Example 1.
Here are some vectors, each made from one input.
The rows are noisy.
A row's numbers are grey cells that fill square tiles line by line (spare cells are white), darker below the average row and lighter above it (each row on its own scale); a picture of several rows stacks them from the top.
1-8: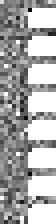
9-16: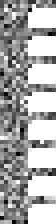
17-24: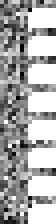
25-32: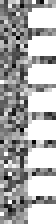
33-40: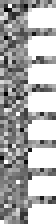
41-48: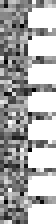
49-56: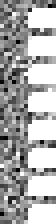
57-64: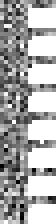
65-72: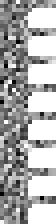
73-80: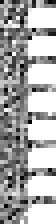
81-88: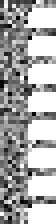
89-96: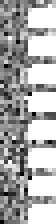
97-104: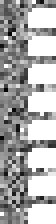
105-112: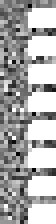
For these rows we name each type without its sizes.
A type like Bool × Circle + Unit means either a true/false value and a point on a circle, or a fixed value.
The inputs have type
List(Circle).
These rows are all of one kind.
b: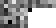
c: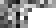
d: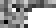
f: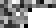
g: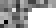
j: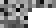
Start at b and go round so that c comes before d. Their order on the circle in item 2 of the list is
b, j, c, g, d, f.
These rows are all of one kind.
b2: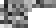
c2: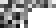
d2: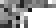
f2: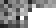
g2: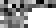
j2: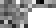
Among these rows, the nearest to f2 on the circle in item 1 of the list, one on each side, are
d2 and g2.
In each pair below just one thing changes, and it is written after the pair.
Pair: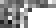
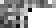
the place on the circle in item 2 of the list
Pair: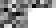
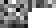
the place on the circle in item 1 of the list
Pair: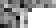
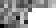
the place on the circle in item 2 of the list
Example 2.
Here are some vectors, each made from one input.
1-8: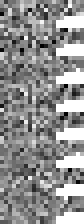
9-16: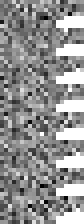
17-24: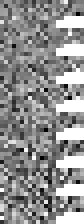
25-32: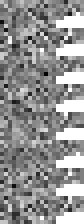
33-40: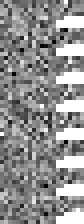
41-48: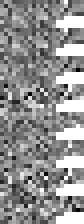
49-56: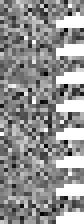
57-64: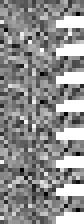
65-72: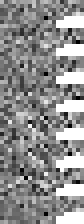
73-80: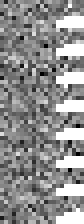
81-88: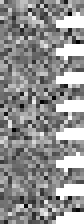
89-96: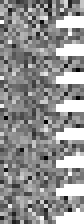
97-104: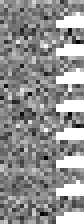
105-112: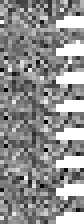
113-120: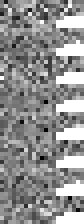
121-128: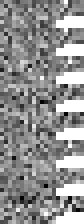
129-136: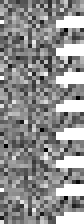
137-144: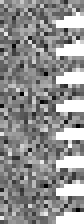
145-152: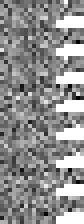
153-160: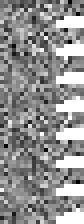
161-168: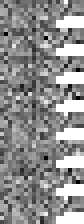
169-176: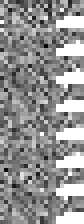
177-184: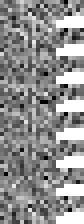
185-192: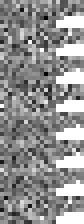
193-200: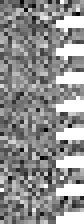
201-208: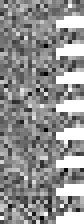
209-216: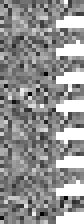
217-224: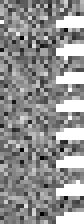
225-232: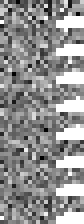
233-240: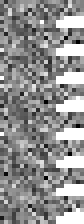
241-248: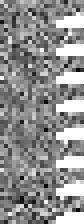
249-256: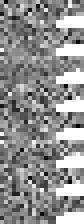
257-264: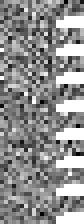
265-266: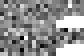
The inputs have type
Line8 + Line12.
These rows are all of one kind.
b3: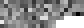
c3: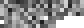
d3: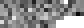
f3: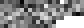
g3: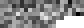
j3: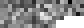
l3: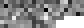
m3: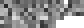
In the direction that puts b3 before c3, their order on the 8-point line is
f3, g3, j3, l3, b3, d3, m3, c3.
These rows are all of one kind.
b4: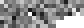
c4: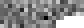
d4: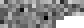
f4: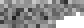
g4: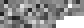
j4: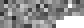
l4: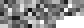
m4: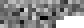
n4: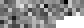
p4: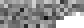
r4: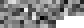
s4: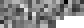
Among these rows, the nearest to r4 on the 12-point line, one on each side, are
m4 and s4.
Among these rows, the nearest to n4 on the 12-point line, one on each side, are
b4 and l4.
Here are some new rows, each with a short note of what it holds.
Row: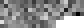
a point on an 8-point line
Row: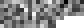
a point on a 12-point line
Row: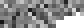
a point on a 12-point line
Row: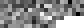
a point on an 8-point line
